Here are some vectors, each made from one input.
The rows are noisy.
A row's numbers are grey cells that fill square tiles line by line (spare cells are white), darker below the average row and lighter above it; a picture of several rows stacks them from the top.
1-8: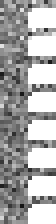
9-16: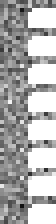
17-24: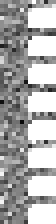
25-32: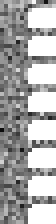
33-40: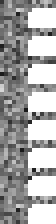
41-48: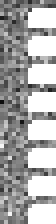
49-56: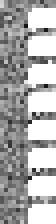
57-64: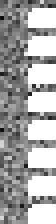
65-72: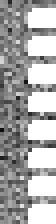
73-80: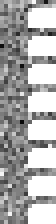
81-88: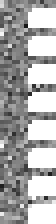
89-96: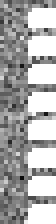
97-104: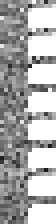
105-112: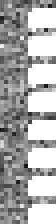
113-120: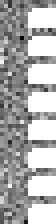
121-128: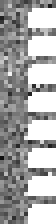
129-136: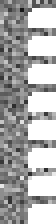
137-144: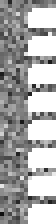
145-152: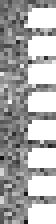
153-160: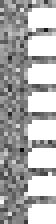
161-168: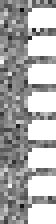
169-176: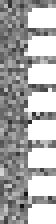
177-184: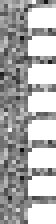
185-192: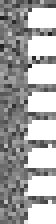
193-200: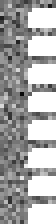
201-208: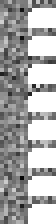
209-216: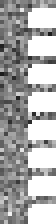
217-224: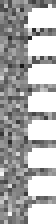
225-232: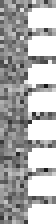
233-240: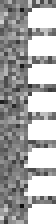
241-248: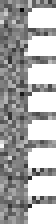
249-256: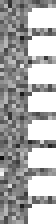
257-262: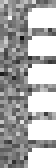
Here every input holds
either a point on an 18-point circle, or a point on a 6-point line.
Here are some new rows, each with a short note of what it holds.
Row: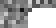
a point on a 6-point line
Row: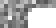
a point on an 18-point circle
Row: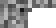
a point on a 6-point line
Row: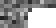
a point on an 18-point circle
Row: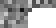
a point on a 6-point line
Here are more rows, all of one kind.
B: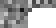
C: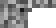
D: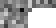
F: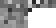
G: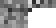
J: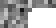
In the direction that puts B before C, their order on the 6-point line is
F, G, B, D, J, C.
